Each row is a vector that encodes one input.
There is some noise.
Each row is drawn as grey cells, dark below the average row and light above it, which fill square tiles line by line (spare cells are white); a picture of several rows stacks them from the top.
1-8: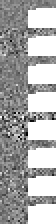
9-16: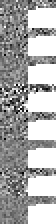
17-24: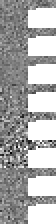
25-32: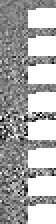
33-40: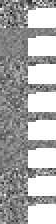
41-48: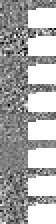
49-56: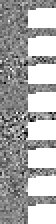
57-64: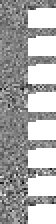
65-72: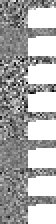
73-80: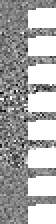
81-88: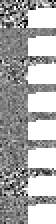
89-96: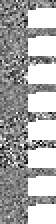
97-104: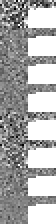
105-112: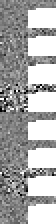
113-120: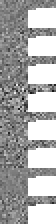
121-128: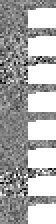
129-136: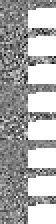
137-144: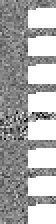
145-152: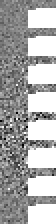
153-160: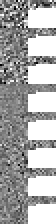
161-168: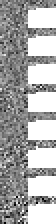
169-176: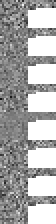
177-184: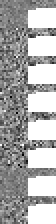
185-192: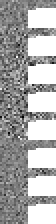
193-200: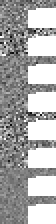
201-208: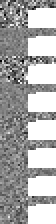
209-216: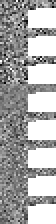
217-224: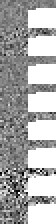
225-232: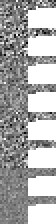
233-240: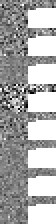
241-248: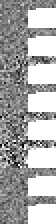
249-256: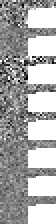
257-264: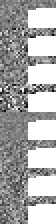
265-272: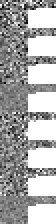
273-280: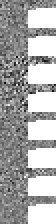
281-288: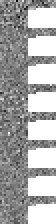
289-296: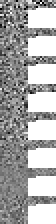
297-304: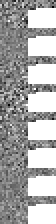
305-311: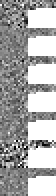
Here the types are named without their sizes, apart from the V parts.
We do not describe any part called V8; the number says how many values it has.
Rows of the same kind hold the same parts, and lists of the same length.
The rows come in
6 kinds.
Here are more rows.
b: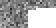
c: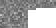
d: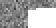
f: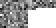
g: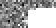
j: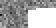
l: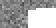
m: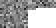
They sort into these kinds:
b, f
c
d, j
g
l
m

